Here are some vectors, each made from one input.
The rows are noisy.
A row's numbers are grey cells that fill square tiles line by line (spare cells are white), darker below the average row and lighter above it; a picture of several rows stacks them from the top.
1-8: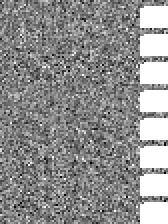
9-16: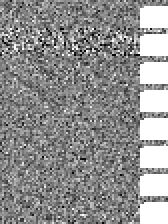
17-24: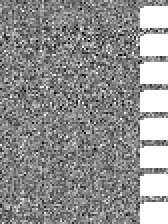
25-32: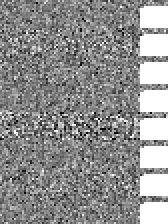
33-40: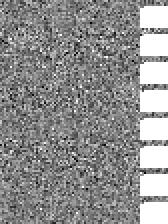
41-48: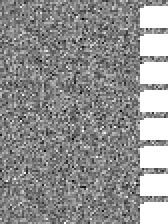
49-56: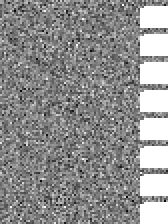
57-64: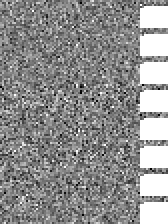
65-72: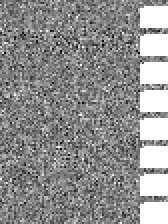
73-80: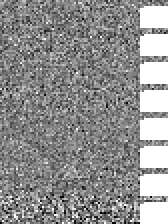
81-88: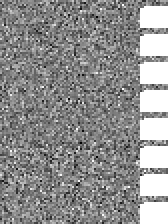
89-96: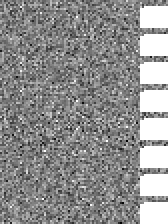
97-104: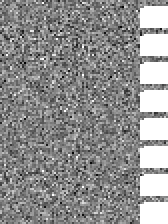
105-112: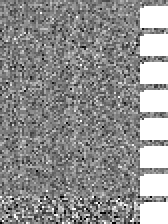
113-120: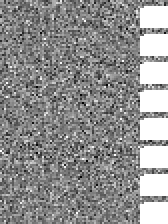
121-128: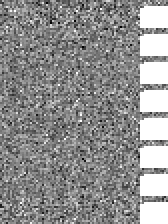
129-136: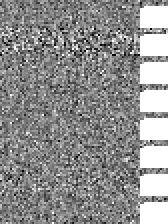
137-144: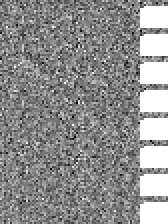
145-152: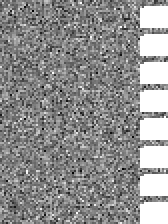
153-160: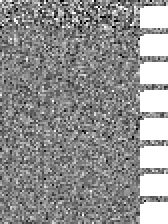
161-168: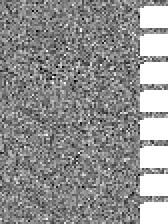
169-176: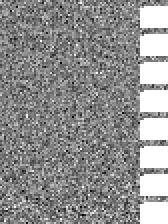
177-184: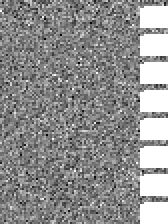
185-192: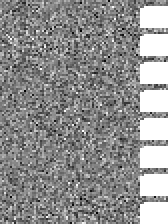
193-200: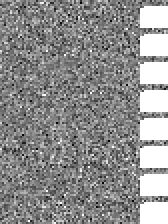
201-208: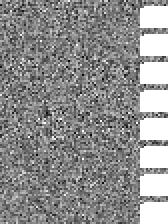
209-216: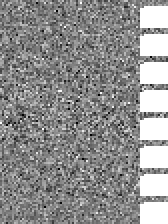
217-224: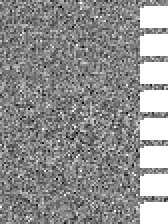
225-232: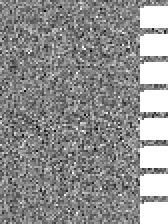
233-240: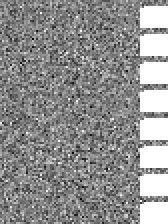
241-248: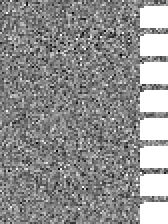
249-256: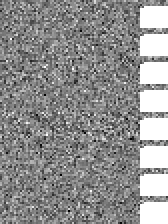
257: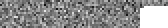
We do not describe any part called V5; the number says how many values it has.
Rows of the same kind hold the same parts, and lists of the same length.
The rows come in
3 kinds.
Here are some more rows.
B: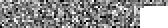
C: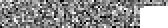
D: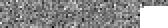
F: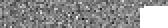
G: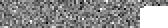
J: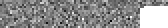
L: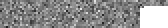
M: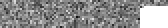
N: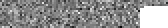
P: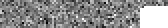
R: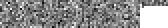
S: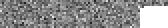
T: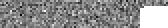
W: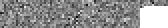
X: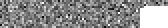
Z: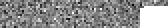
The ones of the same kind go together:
B, C
D, F, L, R
G, J, M, N, P, S, T, W, X, Z

